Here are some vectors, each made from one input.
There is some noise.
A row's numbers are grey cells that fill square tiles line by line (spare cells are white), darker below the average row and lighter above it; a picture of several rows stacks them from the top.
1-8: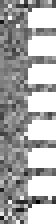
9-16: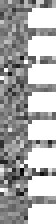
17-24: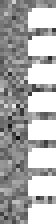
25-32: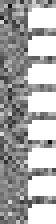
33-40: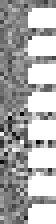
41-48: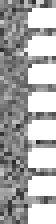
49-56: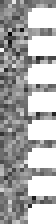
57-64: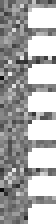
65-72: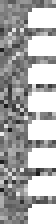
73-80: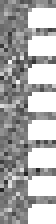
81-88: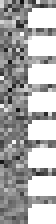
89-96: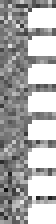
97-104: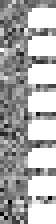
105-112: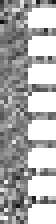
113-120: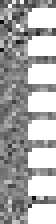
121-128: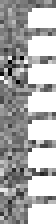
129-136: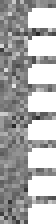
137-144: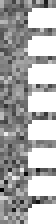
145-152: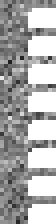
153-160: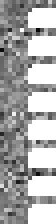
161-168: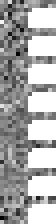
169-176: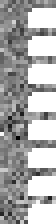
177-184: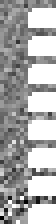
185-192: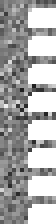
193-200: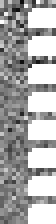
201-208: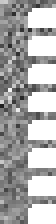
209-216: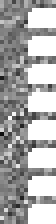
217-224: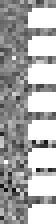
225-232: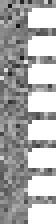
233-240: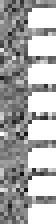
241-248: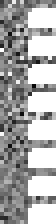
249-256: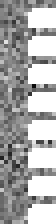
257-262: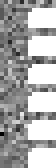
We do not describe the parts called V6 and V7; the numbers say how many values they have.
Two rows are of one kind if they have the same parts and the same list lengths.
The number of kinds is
5.
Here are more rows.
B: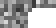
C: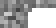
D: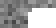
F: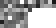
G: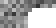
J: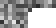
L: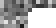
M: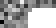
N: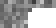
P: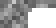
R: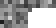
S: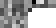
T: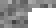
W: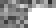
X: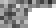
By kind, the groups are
B, C, P, W
D, F, R, T
G, X
J, L, M
N, S

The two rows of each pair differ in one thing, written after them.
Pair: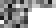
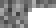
the value of V7
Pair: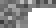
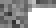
one of the three true/false values
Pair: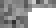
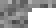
one of the three true/false values
